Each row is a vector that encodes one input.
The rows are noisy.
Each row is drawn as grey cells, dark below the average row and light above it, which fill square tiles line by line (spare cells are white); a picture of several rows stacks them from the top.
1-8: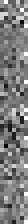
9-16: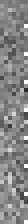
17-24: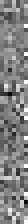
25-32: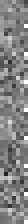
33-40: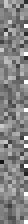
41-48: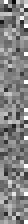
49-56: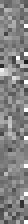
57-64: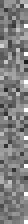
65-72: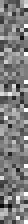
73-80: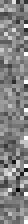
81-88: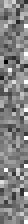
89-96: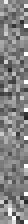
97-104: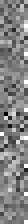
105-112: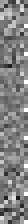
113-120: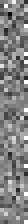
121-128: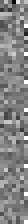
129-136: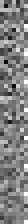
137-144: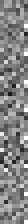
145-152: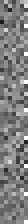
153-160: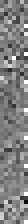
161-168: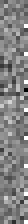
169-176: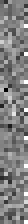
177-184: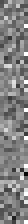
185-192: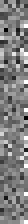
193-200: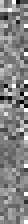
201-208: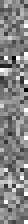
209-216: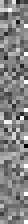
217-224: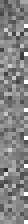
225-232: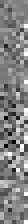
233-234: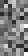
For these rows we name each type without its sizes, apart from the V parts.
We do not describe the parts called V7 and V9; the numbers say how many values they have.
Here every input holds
a point on each of three lines, together with either a fixed value, or a value of V7 and a value of V9.
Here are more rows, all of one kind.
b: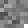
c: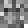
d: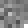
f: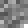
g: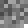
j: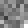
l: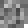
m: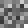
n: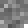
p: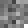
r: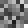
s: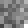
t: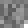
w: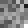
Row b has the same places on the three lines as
j, p and t.
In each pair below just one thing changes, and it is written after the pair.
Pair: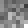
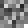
the value of V9
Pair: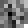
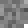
the value of V9
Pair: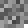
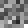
the value of V9
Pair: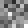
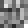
the value of V9
